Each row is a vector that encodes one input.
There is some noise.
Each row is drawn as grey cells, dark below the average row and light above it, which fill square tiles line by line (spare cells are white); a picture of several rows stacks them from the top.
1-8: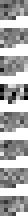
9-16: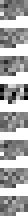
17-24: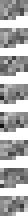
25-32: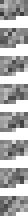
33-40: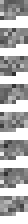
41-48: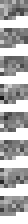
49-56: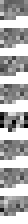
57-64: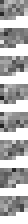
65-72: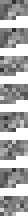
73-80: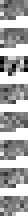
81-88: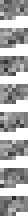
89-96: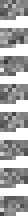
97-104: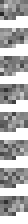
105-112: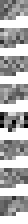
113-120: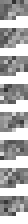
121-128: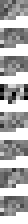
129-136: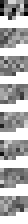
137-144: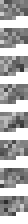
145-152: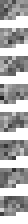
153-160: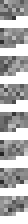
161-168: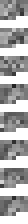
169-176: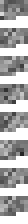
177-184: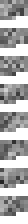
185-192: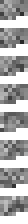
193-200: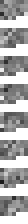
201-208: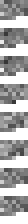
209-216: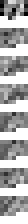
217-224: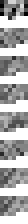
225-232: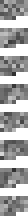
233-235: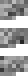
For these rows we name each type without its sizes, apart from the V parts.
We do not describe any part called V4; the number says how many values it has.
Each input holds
a list of items, each a true/false value and a value of V4.
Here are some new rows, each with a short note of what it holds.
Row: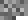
a list of two items
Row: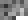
a list of one item
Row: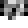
the empty list
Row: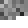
a list of two items
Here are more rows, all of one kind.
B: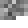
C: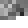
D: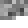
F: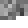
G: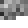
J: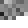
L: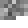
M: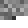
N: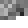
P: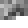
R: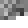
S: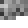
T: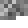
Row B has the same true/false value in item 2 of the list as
J, L and R.
